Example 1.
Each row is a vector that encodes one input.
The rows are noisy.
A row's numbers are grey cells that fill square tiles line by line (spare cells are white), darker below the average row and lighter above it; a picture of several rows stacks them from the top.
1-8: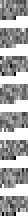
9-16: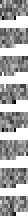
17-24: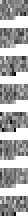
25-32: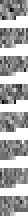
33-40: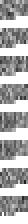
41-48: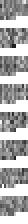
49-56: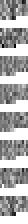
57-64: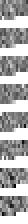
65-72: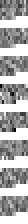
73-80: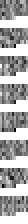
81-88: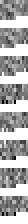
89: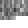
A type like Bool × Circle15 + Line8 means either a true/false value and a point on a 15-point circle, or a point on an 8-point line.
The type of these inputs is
Bool × Bool × Bool × (Line4 + Line6).
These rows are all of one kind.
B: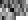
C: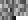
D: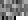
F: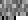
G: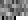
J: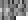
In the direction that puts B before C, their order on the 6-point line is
B, J, C, G, D, F.
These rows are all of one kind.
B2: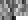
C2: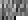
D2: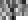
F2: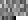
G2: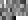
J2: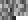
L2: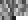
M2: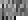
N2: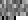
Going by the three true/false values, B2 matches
F2, J2 and L2.
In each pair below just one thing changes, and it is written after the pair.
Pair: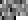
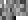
one of the three true/false values
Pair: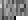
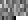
one of the three true/false values
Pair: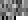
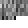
one of the three true/false values
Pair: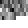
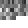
one of the three true/false values
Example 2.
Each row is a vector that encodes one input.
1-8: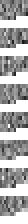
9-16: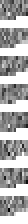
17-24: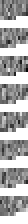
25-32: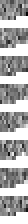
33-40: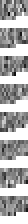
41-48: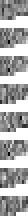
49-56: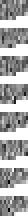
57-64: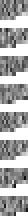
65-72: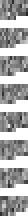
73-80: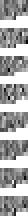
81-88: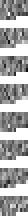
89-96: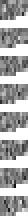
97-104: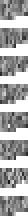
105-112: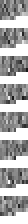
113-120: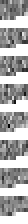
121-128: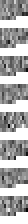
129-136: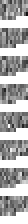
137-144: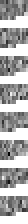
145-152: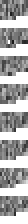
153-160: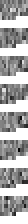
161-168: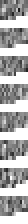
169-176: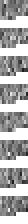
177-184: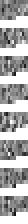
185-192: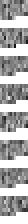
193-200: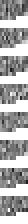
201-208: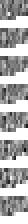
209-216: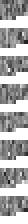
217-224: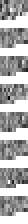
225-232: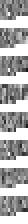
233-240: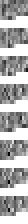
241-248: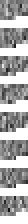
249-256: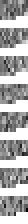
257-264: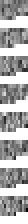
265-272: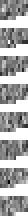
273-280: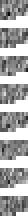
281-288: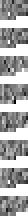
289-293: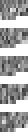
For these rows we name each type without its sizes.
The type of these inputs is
Bool × List(Line).
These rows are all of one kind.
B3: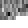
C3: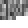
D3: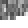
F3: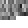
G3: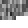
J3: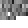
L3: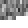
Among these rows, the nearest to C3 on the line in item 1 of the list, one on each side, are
D3 and L3.
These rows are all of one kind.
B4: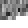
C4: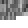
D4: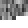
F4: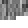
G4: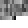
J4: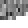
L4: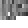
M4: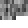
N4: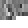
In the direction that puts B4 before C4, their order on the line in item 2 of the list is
N4, M4, D4, G4, J4, L4, B4, F4, C4.
